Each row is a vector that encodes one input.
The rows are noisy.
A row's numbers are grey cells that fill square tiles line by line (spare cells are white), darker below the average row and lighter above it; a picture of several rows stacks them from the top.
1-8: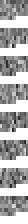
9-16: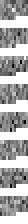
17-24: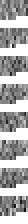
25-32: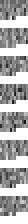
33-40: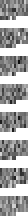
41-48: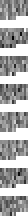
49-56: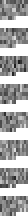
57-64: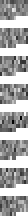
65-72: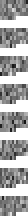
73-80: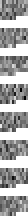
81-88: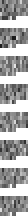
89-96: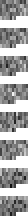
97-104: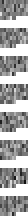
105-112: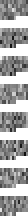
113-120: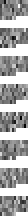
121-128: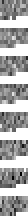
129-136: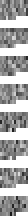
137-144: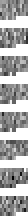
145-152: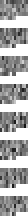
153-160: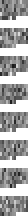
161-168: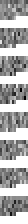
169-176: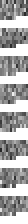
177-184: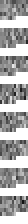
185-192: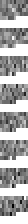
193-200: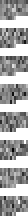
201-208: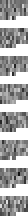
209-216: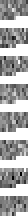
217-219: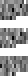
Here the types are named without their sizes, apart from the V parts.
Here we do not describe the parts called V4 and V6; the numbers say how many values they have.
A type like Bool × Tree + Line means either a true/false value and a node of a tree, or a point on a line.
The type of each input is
(Bool × Line + Tree × (Tree + V4)) × V6.
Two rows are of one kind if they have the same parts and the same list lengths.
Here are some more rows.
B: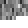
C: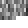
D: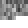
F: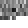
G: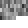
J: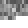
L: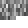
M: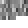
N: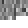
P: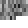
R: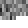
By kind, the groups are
B, C, F, G, L
D, J, N, P
M, R

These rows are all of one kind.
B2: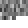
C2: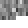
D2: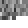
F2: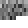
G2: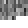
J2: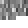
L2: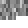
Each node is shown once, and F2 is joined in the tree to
B2 and J2.
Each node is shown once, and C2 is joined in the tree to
D2.
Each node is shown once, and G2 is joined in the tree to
L2.
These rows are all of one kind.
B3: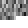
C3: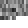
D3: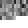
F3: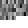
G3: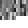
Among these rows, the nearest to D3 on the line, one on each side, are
C3 and G3.
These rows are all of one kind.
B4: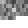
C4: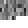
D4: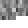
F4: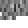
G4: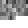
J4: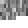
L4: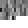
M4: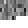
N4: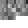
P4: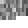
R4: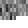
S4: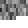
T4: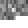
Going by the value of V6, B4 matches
G4, N4 and T4.
